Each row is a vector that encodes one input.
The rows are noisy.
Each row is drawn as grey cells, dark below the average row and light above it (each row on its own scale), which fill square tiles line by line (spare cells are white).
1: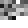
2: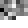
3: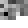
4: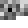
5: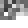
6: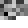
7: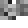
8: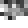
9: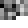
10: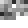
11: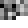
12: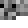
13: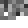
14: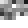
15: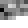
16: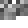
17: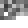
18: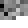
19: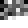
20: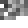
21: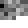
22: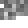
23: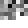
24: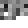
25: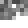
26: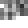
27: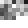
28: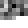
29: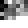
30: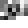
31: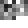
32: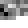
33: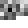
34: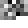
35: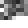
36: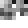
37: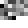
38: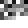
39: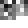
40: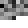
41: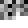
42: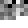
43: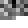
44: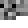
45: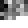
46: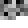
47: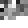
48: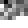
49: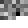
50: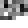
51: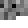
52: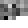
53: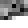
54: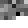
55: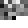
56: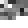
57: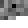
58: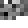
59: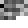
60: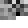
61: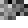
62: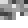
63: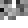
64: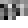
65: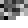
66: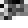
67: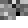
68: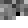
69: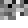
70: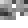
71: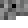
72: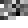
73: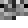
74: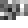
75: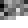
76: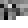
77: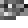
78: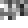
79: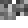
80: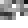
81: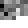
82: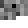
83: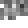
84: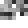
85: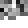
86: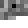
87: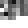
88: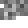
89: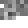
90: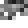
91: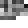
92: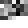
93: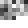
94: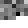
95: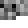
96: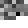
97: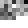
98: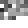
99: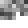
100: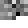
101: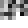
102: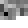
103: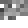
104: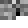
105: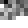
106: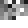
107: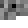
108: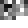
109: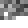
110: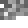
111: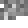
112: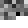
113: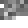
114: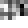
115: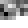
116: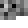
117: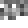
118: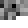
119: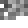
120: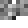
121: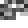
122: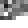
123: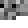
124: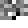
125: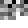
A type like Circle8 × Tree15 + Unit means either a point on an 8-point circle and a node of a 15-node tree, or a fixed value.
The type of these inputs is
Label6 × Label6 + Unit.
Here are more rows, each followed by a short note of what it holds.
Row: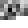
a fixed value
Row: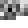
a fixed value
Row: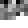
two labels (each one of 6)
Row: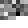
two labels (each one of 6)
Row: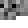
two labels (each one of 6)
